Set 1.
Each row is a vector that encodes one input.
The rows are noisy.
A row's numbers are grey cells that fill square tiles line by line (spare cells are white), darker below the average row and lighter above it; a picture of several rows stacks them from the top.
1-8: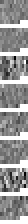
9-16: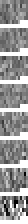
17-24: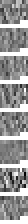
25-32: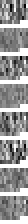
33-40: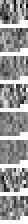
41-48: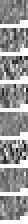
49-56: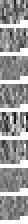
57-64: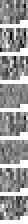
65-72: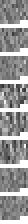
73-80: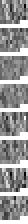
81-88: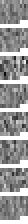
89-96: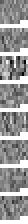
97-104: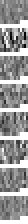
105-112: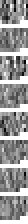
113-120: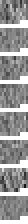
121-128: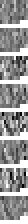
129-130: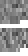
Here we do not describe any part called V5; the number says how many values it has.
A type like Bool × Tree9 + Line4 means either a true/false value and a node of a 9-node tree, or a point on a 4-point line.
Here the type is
Bool × (Tree10 + V5).
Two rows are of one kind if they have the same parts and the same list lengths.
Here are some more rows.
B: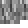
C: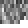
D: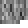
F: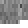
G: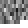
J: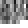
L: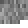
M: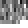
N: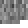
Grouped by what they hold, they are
B, F, J, N
C, D, G, L, M

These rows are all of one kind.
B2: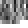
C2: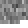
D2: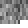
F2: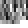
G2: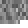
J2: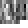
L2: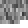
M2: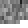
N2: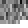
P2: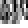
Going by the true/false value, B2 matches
C2, F2, G2 and L2.
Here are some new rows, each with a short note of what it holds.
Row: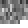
a true/false value and a value of V5
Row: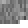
a node of a 10-node tree and a true/false value
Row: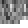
a true/false value and a value of V5
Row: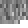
a node of a 10-node tree and a true/false value
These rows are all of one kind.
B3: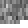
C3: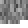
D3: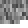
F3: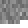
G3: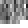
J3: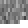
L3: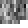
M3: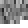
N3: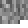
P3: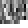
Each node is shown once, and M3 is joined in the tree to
F3 and G3.
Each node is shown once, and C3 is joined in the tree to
B3.
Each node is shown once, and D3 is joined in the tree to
B3 and F3.
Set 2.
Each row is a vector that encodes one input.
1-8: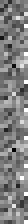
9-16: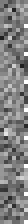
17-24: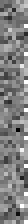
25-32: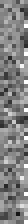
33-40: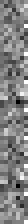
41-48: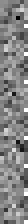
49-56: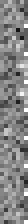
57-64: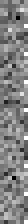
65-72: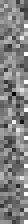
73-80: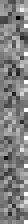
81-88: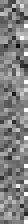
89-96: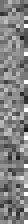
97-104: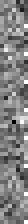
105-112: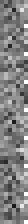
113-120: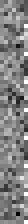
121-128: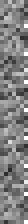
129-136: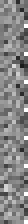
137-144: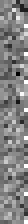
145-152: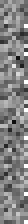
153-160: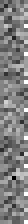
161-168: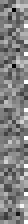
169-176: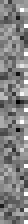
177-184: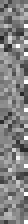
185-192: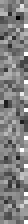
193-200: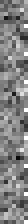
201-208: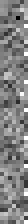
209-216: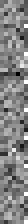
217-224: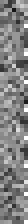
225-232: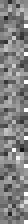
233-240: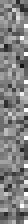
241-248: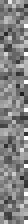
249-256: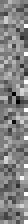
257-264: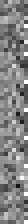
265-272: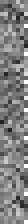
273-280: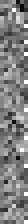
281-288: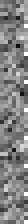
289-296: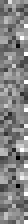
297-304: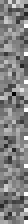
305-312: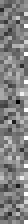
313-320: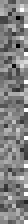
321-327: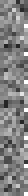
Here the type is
(Circle6 + Unit) × Line5 + Line10.
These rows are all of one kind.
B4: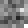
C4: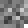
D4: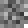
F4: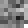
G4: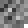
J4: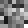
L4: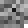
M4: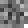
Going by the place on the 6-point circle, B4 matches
D4 and F4.
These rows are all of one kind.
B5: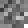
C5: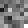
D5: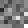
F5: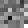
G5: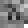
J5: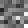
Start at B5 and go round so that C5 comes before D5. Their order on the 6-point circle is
B5, C5, G5, F5, J5, D5.
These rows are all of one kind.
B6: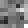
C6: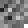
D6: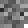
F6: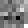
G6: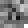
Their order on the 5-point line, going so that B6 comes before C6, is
B6, F6, G6, C6, D6.
